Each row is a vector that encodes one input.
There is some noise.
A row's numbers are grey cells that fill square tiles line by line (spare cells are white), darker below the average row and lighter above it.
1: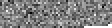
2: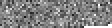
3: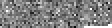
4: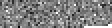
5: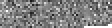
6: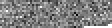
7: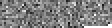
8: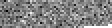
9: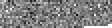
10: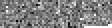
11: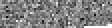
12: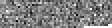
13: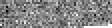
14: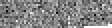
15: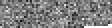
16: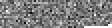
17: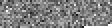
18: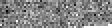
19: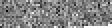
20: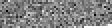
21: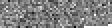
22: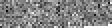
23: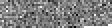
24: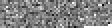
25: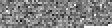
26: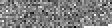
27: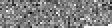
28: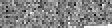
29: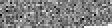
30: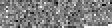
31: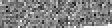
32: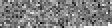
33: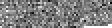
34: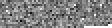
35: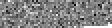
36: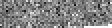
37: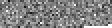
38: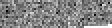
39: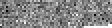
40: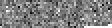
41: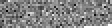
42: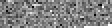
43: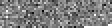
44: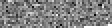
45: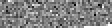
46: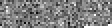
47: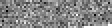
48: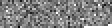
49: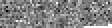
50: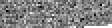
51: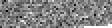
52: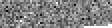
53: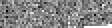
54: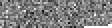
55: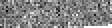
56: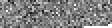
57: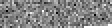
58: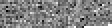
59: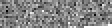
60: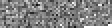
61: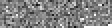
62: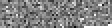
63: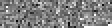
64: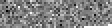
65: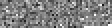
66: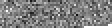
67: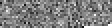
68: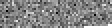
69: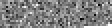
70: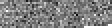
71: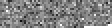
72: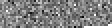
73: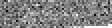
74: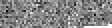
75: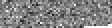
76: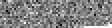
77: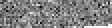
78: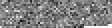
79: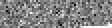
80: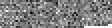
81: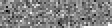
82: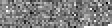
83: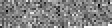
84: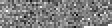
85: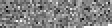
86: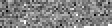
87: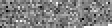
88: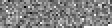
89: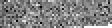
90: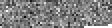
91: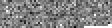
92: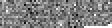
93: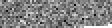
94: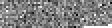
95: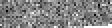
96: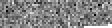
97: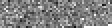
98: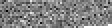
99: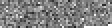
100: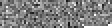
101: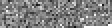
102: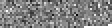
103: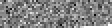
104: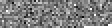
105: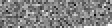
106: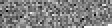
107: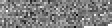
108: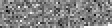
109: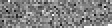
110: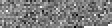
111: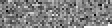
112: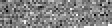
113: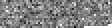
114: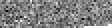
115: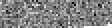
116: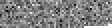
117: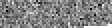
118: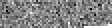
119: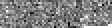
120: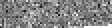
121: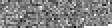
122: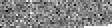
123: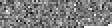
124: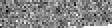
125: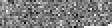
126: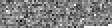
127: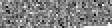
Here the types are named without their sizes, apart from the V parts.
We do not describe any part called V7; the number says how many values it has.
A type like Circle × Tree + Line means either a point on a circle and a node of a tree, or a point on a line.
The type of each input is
Bool × (Circle + Unit) × V7.
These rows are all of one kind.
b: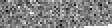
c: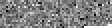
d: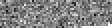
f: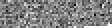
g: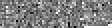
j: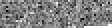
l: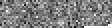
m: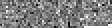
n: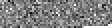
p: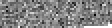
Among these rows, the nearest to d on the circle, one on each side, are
f and p.
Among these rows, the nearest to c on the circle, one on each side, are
j and l.
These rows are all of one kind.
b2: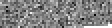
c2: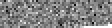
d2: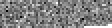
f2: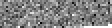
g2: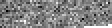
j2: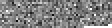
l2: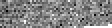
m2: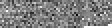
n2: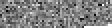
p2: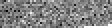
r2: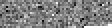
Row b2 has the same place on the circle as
f2, j2 and m2.
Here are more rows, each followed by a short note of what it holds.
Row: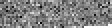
a point on a circle, a true/false value and a value of V7
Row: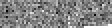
a true/false value and a value of V7
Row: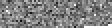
a true/false value and a value of V7
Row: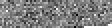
a point on a circle, a true/false value and a value of V7
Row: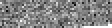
a point on a circle, a true/false value and a value of V7
